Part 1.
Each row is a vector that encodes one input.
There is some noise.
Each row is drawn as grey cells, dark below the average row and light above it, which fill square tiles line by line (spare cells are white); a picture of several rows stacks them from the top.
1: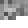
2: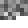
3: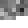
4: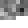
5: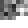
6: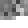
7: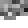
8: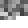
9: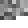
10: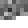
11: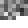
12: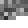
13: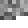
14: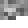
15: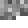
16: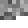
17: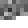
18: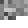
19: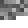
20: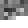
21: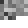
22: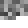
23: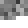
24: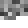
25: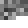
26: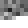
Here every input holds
three true/false values.
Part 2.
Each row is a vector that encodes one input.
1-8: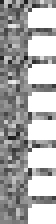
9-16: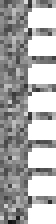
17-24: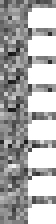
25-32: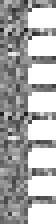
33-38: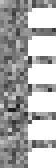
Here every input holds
a point on a 7-point line.
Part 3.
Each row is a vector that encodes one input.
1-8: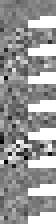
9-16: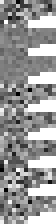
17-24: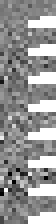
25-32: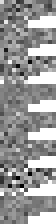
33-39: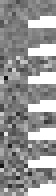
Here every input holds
a point on a 6-point circle.
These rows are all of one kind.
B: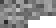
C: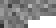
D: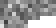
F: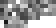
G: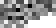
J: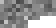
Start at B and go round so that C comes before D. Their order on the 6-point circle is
B, C, G, F, D, J.
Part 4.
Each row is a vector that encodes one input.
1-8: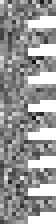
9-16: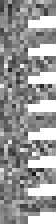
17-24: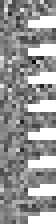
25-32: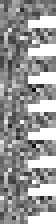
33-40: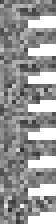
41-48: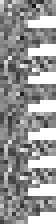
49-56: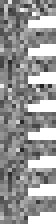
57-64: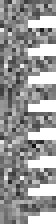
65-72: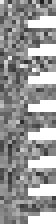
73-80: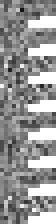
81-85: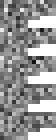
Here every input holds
a point on a 9-point line.
